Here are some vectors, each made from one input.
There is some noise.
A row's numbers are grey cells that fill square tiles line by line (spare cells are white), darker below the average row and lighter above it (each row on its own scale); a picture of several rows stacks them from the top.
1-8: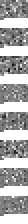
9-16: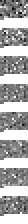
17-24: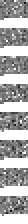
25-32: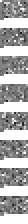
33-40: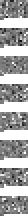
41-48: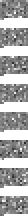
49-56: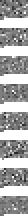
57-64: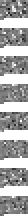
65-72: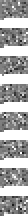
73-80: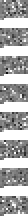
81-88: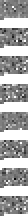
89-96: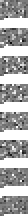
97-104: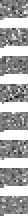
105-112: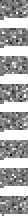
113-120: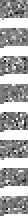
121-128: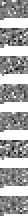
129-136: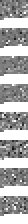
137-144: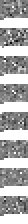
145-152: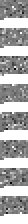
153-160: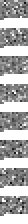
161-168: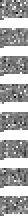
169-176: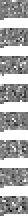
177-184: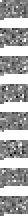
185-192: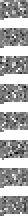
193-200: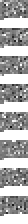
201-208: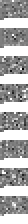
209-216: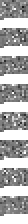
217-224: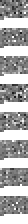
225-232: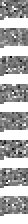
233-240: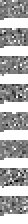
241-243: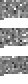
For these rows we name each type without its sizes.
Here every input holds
a list of points on a line.
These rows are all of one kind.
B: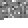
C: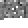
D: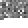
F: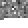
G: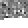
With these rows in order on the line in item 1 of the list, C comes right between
D and F.
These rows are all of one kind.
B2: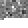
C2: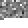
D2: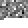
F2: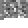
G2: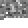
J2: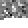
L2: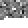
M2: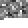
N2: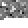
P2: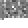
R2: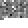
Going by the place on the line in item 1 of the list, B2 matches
F2, G2, J2 and P2.
